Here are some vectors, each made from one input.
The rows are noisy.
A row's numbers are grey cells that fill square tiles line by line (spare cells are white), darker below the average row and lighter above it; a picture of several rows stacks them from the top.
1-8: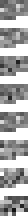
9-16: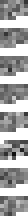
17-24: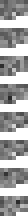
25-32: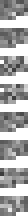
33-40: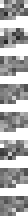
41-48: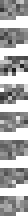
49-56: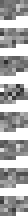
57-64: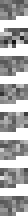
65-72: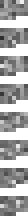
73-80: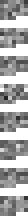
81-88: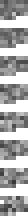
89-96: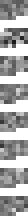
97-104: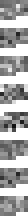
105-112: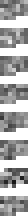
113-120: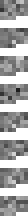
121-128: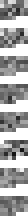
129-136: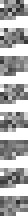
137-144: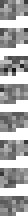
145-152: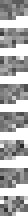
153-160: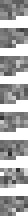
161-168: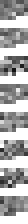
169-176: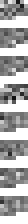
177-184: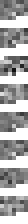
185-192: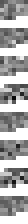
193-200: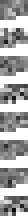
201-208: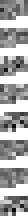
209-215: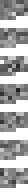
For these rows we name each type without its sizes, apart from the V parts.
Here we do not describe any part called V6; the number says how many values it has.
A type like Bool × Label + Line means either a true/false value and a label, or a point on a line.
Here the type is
Bool × Bool × Bool × Bool × Bool + Label × V6 + Line.
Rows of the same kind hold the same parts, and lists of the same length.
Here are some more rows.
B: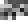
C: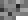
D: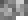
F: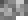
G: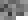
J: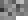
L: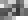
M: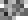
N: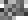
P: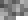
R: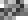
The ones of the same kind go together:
B
C, D, F, G, J, P
L, M, N, R

